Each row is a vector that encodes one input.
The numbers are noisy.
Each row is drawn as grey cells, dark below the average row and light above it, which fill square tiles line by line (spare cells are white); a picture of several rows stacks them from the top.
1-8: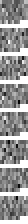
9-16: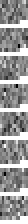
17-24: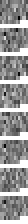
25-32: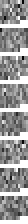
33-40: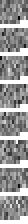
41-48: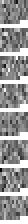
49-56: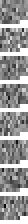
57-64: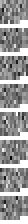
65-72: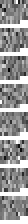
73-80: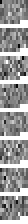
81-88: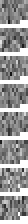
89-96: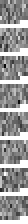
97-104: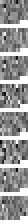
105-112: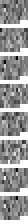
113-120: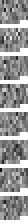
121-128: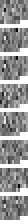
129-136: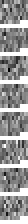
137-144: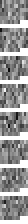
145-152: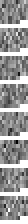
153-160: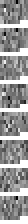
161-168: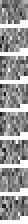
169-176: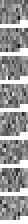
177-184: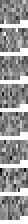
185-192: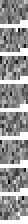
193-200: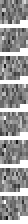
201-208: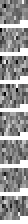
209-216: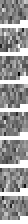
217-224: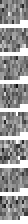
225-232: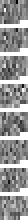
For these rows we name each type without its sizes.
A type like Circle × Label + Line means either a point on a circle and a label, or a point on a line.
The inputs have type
(Bool × Tree + Line) × Label × Label × Label.
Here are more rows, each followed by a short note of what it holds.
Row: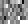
three labels, a node of a tree and a true/false value
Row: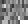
three labels and a point on a line
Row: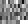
three labels, a node of a tree and a true/false value
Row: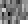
three labels, a node of a tree and a true/false value
